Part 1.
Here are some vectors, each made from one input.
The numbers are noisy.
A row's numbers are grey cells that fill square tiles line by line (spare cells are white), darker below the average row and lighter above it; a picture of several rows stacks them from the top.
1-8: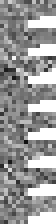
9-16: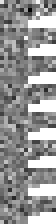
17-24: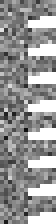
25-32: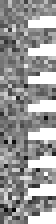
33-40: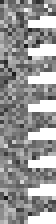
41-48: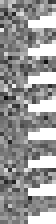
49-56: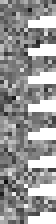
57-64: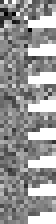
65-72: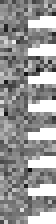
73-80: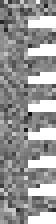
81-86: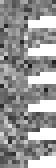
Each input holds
a point on an 8-point line and a node of a 12-node tree.
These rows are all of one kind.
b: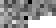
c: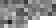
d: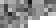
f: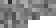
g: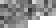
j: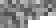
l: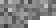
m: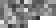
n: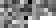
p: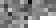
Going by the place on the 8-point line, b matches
d, g, j and l.
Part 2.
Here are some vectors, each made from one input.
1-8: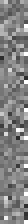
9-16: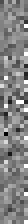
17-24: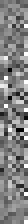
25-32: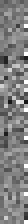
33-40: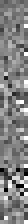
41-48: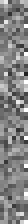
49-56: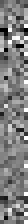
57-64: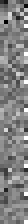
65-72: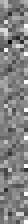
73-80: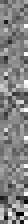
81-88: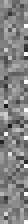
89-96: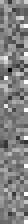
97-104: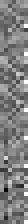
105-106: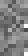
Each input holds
either a point on a 9-point line, or three true/false values.
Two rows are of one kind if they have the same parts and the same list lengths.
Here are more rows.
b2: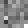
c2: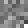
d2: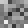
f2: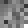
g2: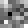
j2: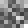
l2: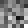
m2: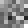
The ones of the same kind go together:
b2, f2, j2, m2
c2, d2, g2, l2

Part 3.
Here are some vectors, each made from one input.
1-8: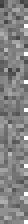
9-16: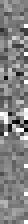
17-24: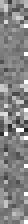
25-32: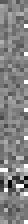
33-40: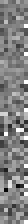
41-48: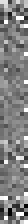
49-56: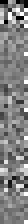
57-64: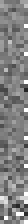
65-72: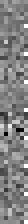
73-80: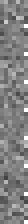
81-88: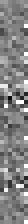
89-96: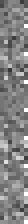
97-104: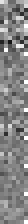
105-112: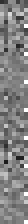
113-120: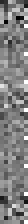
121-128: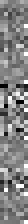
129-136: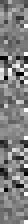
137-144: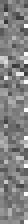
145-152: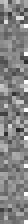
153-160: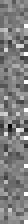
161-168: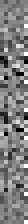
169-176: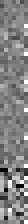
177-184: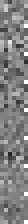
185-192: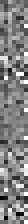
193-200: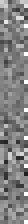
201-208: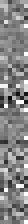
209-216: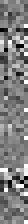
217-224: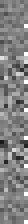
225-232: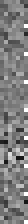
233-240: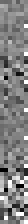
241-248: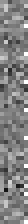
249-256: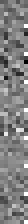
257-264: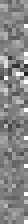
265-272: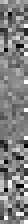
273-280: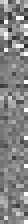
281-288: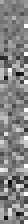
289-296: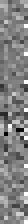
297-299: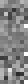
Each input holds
a point on a 9-point line, together with either a fixed value, or four true/false values.
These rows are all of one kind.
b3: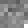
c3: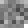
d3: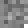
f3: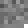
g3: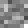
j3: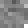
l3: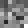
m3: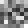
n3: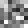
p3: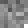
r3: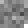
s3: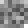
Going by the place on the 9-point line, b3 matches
n3 and p3.
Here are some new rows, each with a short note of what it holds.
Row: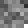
a point on a 9-point line
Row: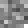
a point on a 9-point line and four true/false values
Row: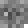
a point on a 9-point line
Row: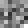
a point on a 9-point line
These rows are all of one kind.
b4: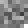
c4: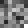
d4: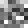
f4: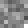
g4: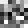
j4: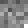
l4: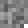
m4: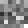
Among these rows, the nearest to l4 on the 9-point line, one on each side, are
b4 and d4.
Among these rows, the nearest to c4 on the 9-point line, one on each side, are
b4 and g4.
